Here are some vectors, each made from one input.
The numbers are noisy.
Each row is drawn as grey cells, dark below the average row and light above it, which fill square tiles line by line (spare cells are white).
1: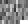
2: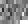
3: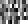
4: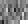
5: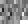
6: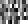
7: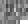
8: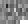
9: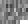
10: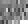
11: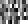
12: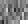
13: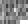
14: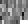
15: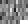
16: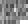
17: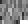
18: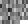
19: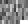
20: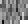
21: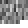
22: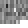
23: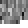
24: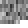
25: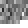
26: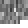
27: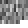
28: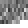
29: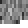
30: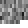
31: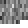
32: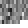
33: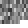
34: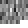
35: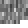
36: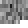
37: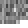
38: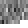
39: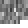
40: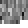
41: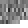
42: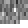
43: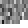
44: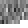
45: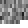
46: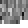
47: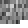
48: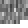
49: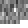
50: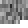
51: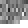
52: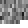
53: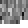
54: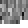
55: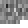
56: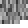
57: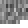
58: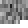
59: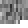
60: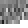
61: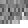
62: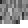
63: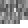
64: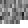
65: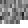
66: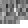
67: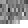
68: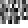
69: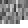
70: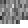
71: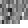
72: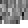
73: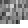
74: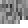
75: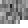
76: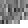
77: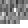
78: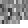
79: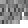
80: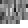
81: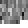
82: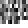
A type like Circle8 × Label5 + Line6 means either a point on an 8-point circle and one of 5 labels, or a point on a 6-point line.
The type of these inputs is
List2(Line8).
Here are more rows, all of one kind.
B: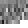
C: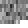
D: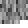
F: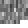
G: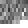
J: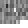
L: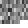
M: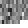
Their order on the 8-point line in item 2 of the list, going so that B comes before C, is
M, F, B, J, D, C, L, G.
